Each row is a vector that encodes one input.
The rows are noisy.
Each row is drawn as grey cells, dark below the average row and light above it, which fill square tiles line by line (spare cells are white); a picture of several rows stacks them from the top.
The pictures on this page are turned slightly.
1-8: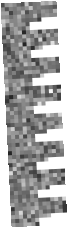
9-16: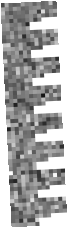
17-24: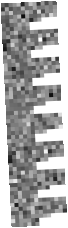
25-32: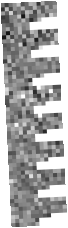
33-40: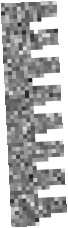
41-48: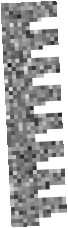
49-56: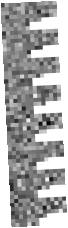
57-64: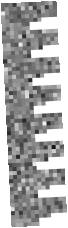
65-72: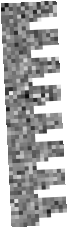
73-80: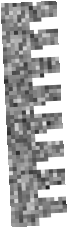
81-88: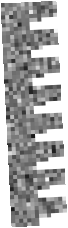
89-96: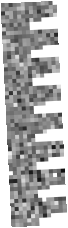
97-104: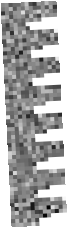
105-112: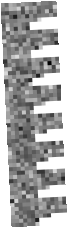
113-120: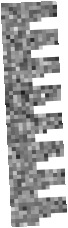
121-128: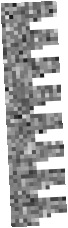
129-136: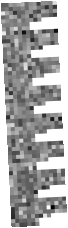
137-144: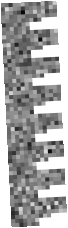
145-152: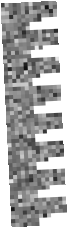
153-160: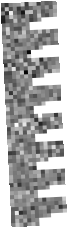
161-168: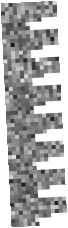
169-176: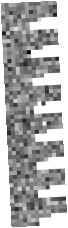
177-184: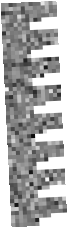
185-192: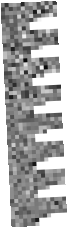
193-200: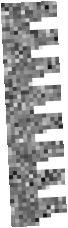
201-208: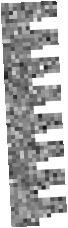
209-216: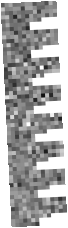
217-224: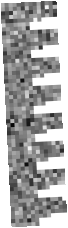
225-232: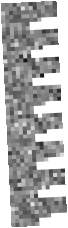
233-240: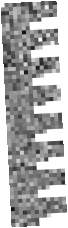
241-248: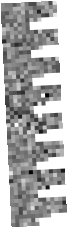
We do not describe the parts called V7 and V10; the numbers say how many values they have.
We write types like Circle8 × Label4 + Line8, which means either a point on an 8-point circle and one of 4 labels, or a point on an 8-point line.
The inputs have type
(Bool × Line4 + V7) × V10 + Tree12.
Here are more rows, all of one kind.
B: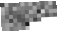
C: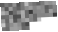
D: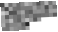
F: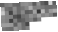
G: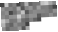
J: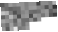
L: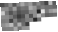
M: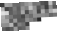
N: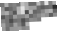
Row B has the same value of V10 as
F, L and M.
